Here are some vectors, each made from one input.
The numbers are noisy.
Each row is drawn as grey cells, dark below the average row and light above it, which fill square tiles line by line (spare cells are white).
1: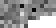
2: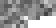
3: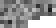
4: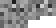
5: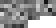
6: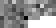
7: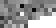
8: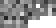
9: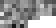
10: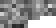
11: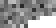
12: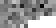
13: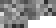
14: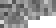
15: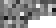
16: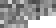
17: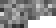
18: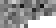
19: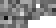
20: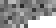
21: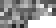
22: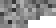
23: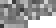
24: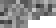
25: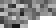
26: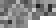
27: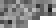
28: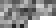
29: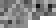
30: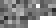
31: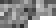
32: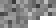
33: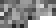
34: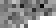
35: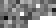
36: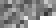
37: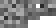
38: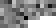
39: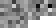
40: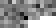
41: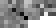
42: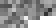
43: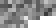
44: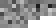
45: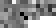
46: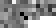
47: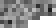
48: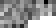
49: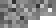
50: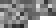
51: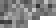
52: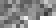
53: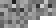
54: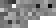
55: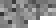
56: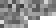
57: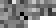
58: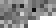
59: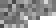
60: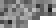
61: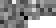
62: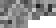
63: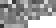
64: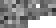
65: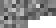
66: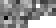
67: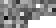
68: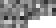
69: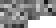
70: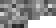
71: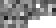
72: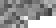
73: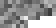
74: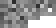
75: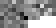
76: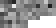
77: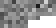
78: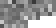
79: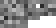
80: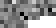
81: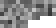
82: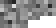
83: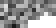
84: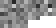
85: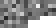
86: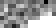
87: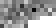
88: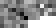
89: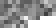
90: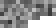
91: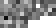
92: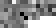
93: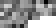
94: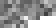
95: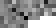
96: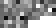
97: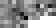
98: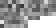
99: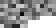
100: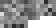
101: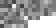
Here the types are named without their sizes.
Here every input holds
a point on a line and a node of a tree, together with either a fixed value, or a node of a tree.
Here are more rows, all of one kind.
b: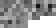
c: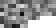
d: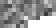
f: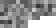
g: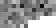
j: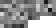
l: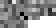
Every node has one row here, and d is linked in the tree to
c and f.
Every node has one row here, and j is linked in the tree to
l.
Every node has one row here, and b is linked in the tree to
g.
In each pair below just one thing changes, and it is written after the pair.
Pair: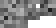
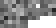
the node of the tree
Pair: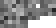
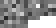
the node of the tree
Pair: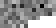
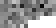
the node of the tree
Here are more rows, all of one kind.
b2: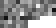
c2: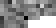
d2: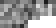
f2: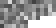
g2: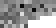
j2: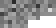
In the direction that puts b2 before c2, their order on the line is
d2, b2, g2, f2, j2, c2.
